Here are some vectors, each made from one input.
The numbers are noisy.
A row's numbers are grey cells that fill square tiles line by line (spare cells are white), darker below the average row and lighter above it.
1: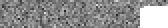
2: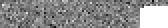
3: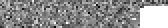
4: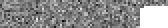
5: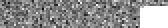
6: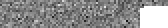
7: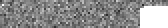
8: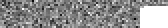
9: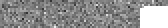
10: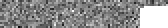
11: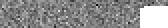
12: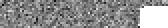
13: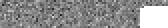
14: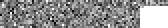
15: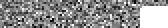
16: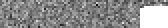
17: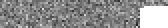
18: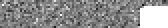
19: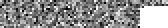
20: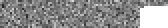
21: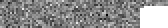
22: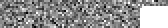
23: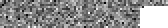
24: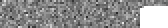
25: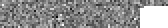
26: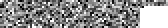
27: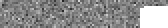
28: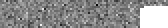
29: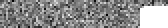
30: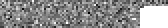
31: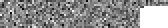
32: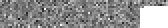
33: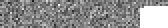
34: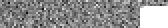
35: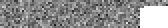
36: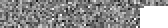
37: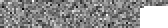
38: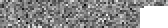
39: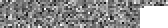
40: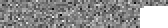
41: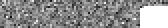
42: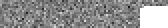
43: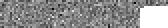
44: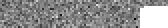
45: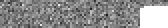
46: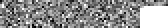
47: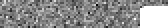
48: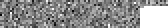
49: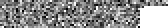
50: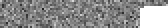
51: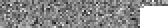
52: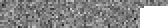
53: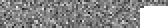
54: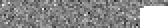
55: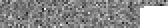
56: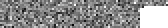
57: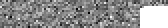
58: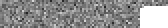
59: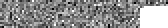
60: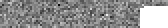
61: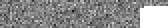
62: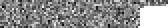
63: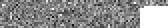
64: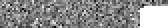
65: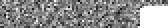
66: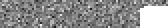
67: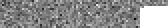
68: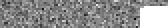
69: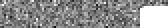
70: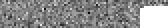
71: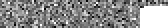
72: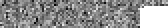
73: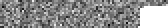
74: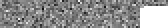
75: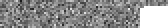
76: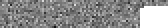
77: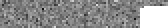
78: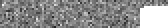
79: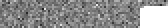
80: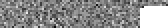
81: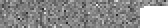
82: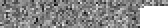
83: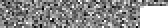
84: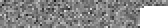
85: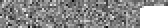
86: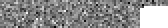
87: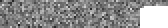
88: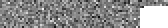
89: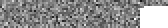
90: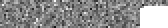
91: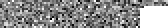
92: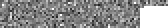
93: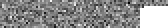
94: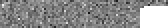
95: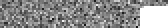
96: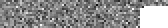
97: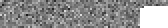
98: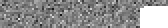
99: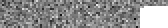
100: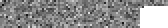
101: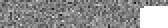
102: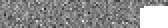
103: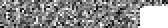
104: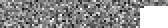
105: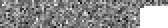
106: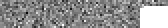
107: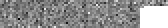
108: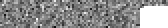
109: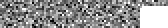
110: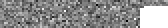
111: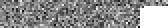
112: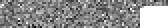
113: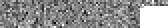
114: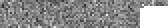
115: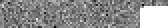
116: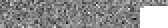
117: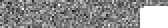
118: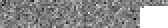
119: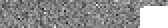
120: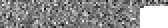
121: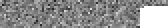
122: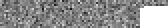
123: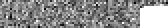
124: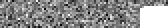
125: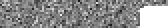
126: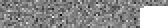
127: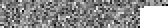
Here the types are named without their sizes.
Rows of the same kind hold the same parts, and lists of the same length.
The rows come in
2 kinds.
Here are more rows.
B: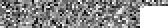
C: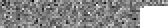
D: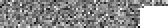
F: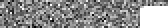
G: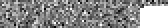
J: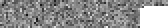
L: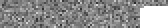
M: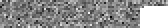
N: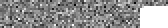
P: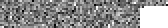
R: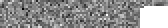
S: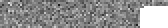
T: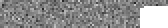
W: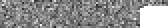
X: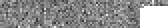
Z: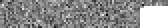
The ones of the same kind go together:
B, C, D, J, L, M, N, R, S, T, X
F, G, P, W, Z

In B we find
four true/false values.
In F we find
a node of a tree and four true/false values.
